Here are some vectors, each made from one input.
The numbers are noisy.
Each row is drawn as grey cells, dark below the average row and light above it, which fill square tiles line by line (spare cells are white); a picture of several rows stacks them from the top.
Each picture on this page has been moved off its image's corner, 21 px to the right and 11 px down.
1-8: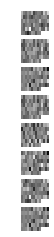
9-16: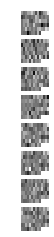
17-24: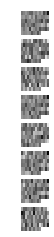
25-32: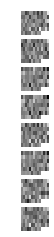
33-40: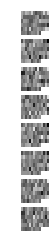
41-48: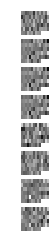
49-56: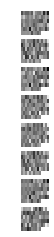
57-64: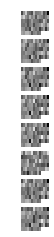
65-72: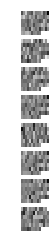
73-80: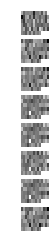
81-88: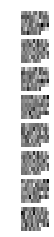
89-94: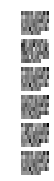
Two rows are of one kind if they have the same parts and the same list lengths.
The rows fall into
2 kinds.
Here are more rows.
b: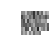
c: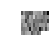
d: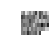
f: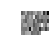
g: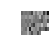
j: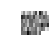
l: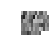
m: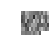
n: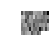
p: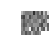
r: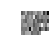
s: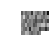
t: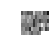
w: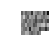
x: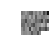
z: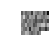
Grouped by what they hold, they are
b, d, j, l, m, p
c, f, g, n, r, s, t, w, x, z

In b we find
a point on an 8-point circle and one of 9 labels.
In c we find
one of 9 labels.
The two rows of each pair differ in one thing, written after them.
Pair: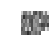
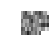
the label
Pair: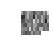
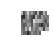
the place on the 8-point circle
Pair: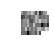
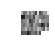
the label
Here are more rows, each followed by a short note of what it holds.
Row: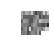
a point on an 8-point circle and one of 9 labels
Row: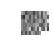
a point on an 8-point circle and one of 9 labels
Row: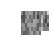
a point on an 8-point circle and one of 9 labels
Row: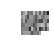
one of 9 labels
